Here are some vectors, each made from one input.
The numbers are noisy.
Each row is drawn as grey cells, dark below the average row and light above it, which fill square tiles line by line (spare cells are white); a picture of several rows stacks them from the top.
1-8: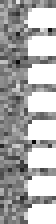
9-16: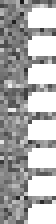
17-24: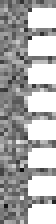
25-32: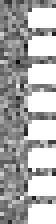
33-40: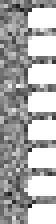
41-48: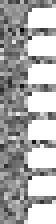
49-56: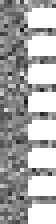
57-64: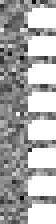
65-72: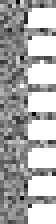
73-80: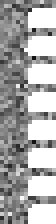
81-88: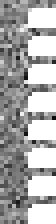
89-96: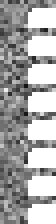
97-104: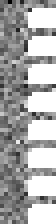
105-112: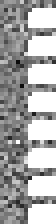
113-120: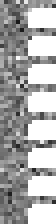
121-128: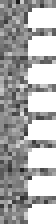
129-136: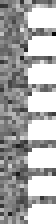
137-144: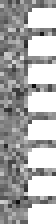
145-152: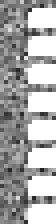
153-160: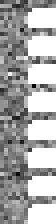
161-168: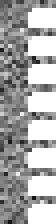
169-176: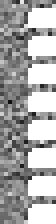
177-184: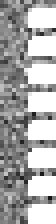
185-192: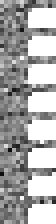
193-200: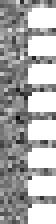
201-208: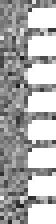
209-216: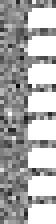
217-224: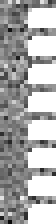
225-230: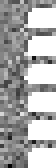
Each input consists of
a point on a 10-point line, together with either a point on a 10-point line, or a node of an 11-node tree.
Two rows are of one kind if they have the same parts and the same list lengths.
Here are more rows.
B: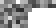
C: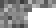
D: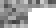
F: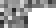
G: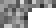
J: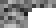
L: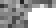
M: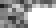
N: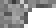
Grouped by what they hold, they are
B, D, F, L, M
C, G, J, N

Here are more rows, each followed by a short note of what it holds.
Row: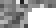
a point on each of two 10-point lines
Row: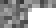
a point on a 10-point line and a node of an 11-node tree
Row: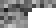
a point on a 10-point line and a node of an 11-node tree
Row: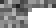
a point on a 10-point line and a node of an 11-node tree
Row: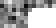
a point on each of two 10-point lines
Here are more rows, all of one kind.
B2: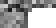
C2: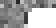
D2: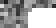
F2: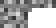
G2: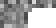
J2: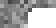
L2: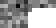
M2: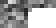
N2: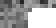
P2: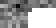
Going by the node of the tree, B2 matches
C2, D2, G2 and N2.
